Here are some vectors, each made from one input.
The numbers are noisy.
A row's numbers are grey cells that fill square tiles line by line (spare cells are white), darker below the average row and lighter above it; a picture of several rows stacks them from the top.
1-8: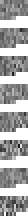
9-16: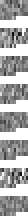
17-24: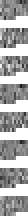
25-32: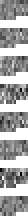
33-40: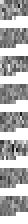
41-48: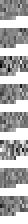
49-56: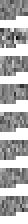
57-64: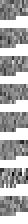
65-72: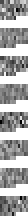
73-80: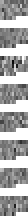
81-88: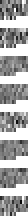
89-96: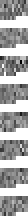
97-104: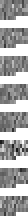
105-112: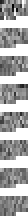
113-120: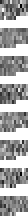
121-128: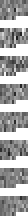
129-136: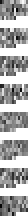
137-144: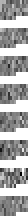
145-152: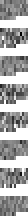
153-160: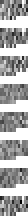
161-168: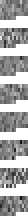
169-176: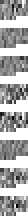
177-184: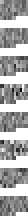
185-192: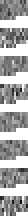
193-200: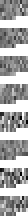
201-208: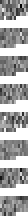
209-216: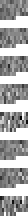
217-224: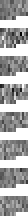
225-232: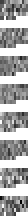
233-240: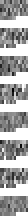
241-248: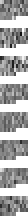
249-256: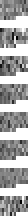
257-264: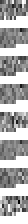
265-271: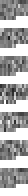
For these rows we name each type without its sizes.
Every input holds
either a point on a circle, or a point on a line and a true/false value.
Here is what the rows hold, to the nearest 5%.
About 25% of them hold a point on a circle. The rest hold a point on a line and a true/false value.
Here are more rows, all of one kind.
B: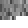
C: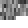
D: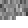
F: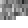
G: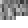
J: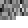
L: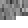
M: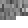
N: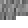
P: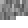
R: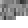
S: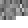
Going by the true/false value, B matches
D, F and P.
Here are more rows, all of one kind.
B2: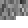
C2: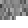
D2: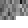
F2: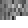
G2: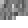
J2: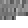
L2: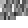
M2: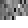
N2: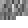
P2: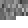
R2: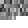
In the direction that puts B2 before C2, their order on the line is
J2, L2, N2, F2, G2, M2, D2, B2, C2, P2, R2.
